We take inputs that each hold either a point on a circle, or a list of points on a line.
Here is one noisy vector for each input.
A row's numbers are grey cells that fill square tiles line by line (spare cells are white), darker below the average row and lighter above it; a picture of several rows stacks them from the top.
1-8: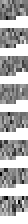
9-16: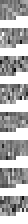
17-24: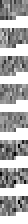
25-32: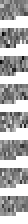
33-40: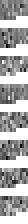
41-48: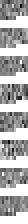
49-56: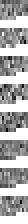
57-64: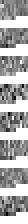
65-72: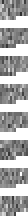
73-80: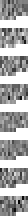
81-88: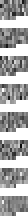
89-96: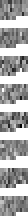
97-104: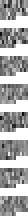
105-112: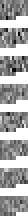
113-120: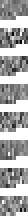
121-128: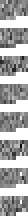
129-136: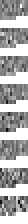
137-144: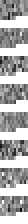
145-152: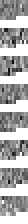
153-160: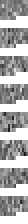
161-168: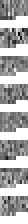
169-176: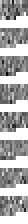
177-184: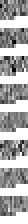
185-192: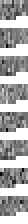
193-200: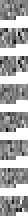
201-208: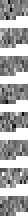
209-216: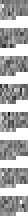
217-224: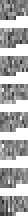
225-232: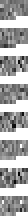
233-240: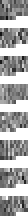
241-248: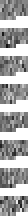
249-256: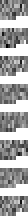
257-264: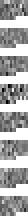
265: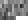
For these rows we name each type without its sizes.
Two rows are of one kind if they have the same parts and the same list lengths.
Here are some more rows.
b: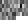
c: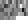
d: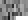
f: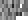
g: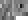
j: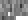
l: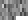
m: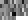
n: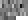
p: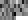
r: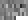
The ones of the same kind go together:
b, m, p
c, f
d
g, j, n
l, r

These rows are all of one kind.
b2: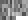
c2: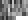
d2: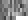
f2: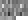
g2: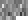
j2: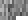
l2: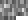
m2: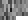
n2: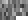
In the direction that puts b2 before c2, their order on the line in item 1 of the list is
f2, g2, j2, n2, d2, b2, l2, c2, m2.
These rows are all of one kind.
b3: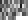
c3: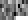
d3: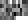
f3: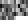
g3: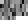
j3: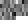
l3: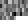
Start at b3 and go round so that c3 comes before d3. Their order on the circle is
b3, f3, c3, d3, j3, l3, g3.
